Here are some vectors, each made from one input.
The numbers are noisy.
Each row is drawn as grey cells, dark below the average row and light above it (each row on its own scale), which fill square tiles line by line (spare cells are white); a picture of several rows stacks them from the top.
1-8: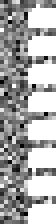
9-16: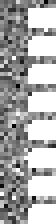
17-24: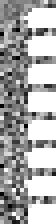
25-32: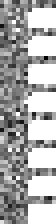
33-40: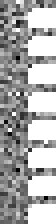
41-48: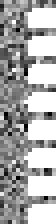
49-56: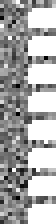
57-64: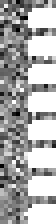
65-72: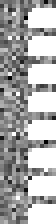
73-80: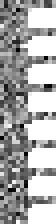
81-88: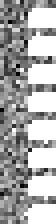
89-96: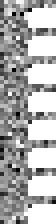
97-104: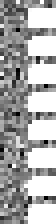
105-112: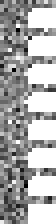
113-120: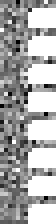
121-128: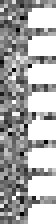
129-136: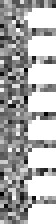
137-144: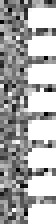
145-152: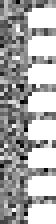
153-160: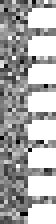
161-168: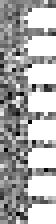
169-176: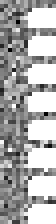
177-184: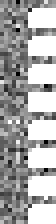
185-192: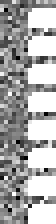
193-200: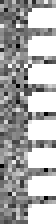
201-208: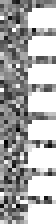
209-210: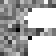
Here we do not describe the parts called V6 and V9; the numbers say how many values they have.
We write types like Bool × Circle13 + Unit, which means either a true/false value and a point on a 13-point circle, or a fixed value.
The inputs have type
((Bool × Bool × Bool × Bool + Unit) × Line5 + V6) × V9.
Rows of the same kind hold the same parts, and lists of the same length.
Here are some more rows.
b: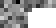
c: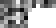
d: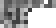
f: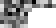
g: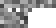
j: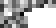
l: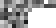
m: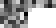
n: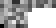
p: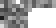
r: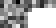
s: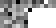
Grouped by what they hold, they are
b, c, g, l, n, p, r, s
d, f, m
j

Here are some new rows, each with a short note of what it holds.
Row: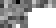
a point on a 5-point line, four true/false values and a value of V9
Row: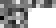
a point on a 5-point line and a value of V9
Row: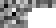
a value of V6 and a value of V9
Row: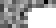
a point on a 5-point line and a value of V9
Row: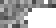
a point on a 5-point line and a value of V9
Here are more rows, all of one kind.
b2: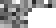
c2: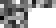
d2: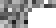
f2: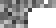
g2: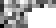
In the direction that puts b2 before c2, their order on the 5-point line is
b2, g2, c2, f2, d2.
